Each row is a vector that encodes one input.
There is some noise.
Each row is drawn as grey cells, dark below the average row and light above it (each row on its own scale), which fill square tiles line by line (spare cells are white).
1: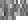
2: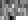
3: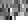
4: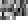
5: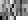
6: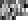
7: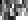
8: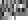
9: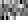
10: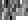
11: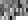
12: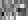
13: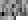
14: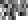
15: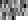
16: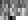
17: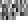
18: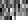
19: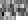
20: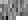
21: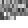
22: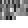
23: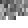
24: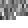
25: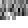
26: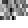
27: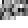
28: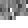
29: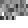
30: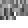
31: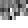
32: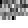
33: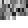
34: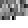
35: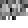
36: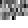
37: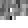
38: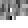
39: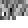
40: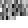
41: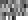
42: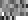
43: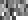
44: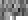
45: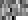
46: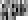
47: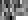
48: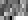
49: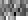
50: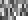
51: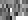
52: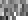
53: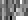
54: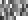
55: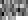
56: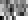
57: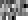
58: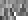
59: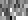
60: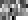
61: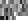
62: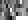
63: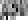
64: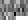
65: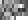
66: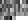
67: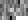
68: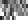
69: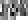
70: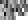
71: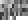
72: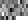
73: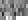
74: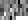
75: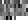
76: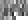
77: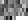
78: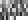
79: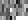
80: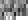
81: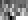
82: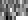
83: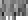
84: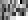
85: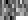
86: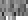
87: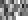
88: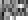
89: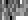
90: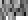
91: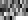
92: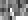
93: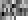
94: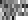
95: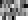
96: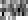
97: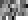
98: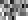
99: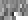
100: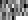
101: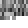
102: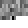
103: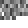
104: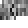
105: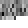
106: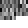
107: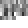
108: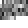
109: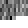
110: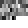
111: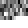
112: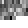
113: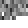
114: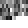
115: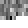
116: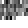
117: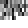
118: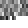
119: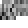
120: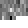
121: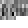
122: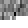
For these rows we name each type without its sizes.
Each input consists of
a point on a line, together with either a point on a circle, or three true/false values.
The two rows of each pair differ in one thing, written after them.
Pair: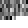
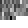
the place on the line
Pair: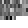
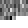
the place on the line
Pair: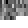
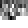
the place on the circle
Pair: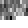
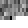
the place on the line
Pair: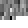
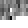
the place on the circle
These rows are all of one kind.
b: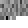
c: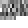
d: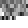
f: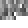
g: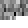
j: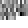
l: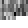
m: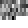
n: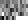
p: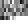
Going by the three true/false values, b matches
d, n and p.
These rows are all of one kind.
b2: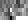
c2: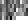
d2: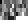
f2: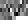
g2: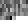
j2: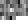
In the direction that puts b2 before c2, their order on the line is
d2, b2, c2, j2, g2, f2.
